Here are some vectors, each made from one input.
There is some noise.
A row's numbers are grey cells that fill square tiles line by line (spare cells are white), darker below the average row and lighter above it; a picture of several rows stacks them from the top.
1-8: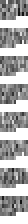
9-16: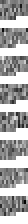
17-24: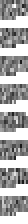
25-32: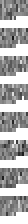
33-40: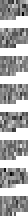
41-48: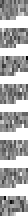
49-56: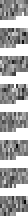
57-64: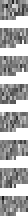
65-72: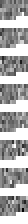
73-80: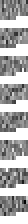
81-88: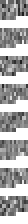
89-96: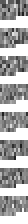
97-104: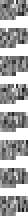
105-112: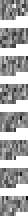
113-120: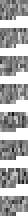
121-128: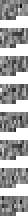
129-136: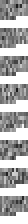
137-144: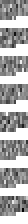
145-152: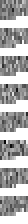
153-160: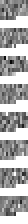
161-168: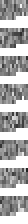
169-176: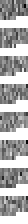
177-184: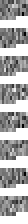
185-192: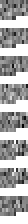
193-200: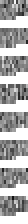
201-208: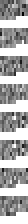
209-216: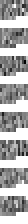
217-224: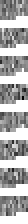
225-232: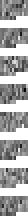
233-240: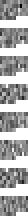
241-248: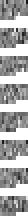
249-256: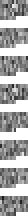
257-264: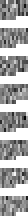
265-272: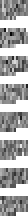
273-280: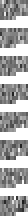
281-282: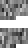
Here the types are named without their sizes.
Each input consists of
either a point on a circle and four true/false values, or a fixed value, or a node of a tree.
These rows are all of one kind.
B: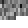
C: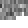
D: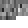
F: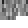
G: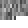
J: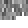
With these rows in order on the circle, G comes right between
C and D.
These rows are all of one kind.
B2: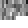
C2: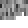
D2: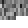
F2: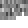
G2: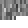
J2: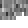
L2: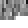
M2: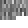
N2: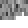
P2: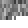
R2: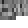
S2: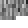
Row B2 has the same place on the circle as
L2 and S2.
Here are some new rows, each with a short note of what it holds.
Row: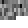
a point on a circle and four true/false values
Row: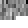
a point on a circle and four true/false values
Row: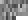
a point on a circle and four true/false values
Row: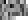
a fixed value
